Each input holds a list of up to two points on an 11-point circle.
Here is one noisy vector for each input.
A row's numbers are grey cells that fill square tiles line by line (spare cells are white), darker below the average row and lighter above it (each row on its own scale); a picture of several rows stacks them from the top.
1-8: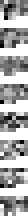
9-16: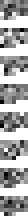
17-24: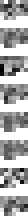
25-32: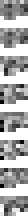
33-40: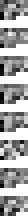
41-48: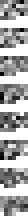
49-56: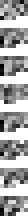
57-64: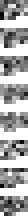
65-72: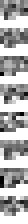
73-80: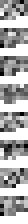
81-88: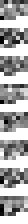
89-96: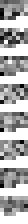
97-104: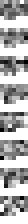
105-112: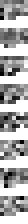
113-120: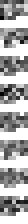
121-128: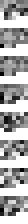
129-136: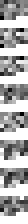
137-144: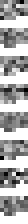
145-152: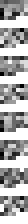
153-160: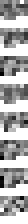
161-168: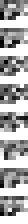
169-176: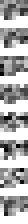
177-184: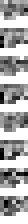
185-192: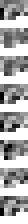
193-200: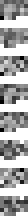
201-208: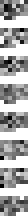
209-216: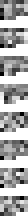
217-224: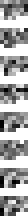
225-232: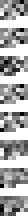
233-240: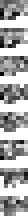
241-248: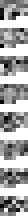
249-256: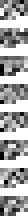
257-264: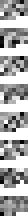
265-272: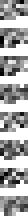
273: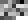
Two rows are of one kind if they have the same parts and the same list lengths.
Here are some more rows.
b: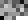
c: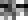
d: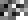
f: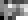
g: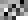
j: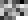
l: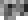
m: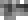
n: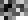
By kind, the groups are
b, f, j
c, d, l, m, n
g

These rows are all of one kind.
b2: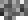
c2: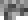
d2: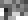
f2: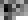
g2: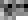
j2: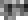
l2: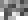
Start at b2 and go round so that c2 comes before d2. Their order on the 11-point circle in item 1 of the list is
b2, c2, f2, d2, j2, g2, l2.
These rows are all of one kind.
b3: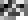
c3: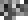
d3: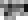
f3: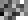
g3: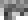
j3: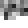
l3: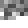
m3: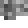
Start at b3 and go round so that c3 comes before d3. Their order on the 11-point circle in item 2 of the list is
b3, l3, c3, f3, g3, d3, j3, m3.
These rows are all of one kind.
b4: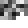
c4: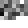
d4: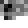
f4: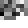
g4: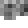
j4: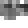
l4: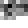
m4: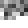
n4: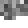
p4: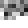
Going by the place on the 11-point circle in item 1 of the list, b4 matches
g4, l4, m4 and p4.
